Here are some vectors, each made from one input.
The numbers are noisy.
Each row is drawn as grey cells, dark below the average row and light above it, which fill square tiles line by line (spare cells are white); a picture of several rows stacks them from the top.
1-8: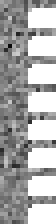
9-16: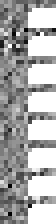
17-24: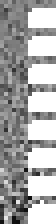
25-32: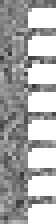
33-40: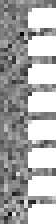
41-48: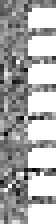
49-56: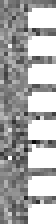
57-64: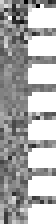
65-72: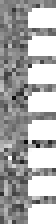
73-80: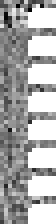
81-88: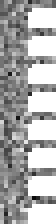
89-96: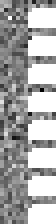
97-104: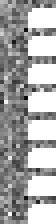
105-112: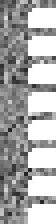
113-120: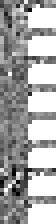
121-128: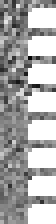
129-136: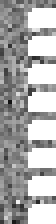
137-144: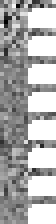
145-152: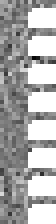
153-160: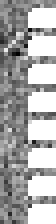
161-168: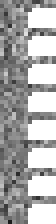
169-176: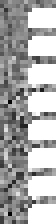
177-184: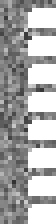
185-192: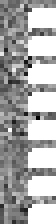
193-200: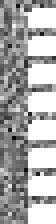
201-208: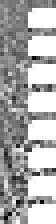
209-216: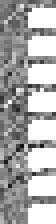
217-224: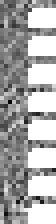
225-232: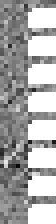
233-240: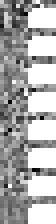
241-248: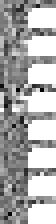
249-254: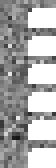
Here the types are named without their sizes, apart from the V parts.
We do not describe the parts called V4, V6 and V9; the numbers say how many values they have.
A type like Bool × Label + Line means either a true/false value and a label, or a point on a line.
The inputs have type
Bool × V6 + Line × (Line + V9) × V4.
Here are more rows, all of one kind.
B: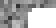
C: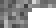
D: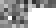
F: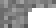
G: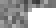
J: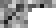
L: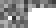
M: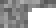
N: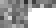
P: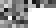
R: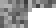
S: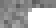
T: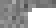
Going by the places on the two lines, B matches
F, N, S and T.
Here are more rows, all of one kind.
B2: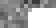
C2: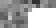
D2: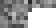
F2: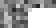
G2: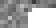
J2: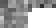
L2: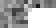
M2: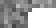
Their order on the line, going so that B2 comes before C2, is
D2, B2, F2, C2, G2, J2, L2, M2.
